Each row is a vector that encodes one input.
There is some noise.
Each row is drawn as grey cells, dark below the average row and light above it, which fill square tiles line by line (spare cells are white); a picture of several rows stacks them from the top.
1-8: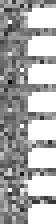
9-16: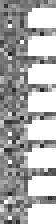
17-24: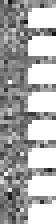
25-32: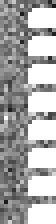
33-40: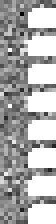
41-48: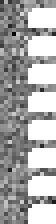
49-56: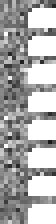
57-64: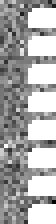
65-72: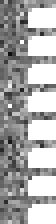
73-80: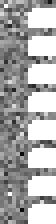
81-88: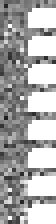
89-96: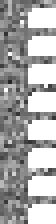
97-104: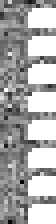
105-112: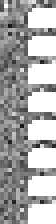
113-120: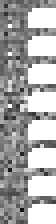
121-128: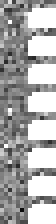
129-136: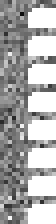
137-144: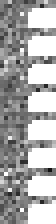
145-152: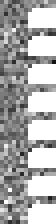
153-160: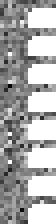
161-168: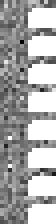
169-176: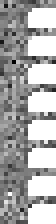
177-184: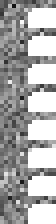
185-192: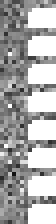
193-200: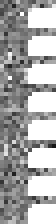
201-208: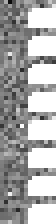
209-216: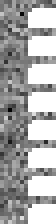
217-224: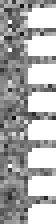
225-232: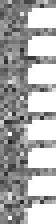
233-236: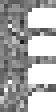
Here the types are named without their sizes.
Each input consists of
a point on a line, together with either a fixed value, or four true/false values.
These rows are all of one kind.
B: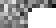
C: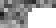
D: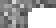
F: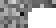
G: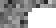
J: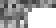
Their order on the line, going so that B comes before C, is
B, D, F, G, C, J.
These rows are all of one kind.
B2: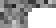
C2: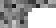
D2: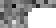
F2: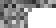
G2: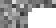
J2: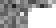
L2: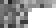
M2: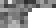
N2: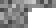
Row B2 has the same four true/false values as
C2, D2 and F2.
